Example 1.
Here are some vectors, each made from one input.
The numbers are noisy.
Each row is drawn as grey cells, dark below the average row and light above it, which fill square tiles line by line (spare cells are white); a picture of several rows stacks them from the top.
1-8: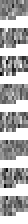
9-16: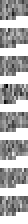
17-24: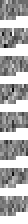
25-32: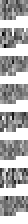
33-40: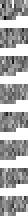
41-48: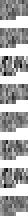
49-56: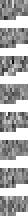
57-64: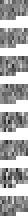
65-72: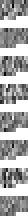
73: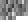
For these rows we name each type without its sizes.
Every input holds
a point on a line and a true/false value.
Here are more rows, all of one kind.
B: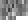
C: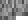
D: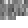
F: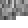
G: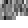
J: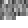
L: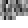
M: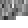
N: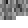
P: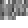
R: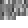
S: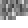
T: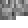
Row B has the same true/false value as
G, L, N and S.
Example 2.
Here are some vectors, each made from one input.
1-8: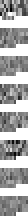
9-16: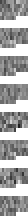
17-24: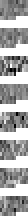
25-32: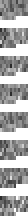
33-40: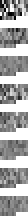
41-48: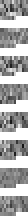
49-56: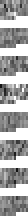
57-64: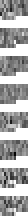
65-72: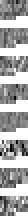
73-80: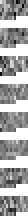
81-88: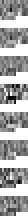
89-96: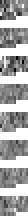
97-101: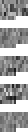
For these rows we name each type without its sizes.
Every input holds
a point on a line, together with either a fixed value, or three true/false values.
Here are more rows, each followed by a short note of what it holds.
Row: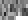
a point on a line
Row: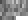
a point on a line and three true/false values
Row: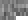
a point on a line
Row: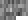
a point on a line
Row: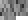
a point on a line and three true/false values
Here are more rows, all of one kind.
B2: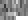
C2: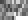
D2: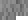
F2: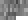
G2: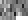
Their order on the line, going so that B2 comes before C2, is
B2, F2, D2, C2, G2.
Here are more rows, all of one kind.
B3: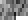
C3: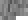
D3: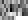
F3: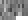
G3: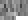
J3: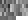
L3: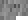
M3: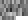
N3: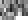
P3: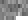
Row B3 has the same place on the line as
C3 and J3.
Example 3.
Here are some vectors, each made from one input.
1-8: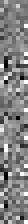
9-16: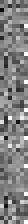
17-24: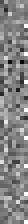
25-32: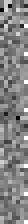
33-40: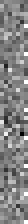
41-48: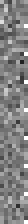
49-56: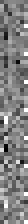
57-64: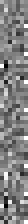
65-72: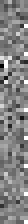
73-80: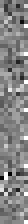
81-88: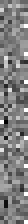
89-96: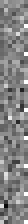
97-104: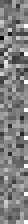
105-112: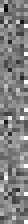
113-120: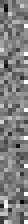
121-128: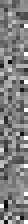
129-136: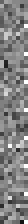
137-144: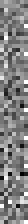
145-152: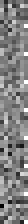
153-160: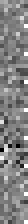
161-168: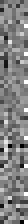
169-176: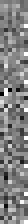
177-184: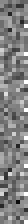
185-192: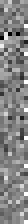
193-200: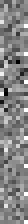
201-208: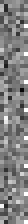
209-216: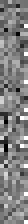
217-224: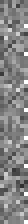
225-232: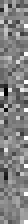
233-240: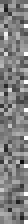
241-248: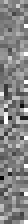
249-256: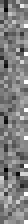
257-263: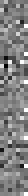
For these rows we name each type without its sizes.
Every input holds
a node of each of two trees.
